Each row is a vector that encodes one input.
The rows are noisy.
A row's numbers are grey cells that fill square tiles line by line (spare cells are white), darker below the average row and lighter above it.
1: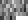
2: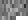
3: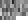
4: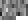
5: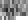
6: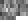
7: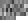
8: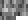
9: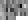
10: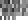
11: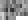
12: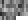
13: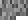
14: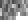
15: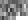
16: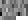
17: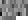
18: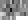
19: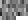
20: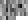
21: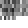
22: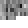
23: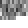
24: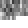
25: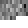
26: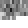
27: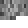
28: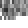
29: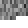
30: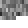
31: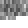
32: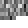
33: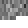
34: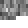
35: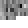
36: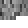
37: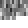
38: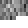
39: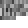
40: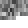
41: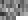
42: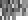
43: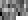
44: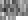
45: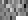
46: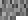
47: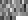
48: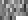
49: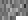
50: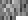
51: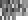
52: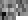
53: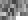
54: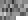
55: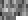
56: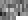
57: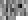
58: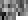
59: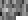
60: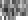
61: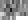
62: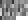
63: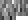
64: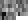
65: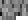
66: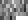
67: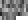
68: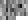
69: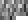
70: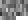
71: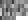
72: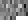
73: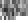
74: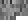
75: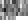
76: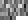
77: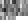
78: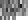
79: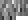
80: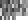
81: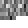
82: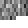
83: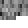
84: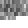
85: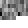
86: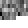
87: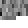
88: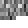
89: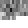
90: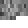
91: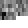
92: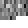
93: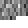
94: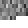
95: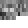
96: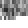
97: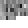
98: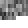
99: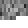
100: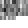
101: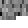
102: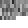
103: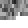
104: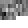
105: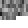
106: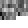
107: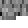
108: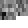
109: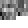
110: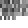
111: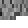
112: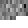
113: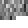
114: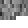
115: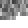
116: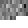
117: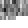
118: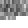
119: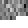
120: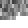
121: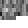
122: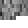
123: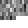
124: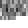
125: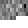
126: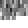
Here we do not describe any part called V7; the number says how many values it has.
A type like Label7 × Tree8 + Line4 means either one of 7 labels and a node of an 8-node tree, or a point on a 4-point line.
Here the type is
Circle6 × (Line11 + V7).
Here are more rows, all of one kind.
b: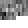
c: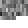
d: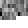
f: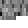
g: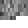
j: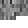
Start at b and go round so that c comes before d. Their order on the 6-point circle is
b, c, d, f, j, g.
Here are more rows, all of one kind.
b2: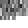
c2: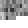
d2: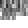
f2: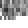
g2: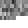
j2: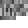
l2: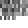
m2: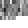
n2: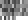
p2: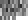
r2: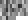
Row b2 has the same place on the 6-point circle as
j2 and p2.
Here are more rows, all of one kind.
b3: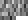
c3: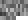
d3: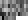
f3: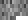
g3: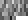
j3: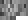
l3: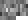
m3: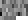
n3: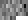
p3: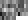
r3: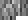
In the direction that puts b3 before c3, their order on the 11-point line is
g3, b3, r3, n3, f3, j3, m3, l3, c3, p3, d3.
